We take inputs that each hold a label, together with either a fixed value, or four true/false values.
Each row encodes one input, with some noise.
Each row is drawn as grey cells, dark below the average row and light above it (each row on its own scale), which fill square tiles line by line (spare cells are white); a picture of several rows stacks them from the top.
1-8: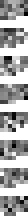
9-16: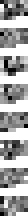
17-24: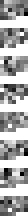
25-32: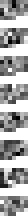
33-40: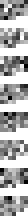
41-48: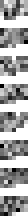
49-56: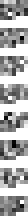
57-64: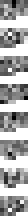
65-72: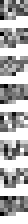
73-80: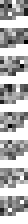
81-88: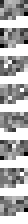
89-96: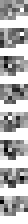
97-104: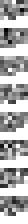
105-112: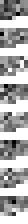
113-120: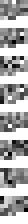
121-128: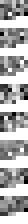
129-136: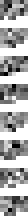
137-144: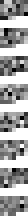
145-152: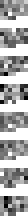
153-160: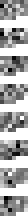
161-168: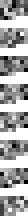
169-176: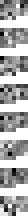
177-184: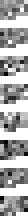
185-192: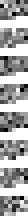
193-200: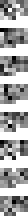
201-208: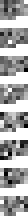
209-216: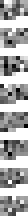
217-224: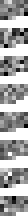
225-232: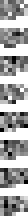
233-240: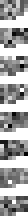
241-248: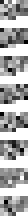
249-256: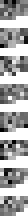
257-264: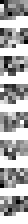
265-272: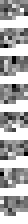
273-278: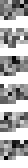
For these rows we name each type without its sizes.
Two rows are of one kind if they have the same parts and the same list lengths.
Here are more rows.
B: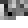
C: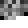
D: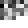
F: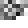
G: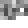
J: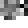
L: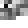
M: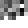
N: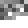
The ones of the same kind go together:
B
C, D, F, G, J, L, M, N

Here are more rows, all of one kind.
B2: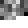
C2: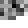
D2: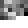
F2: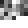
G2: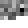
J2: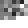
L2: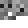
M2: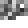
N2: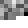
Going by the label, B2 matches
D2, F2 and N2.
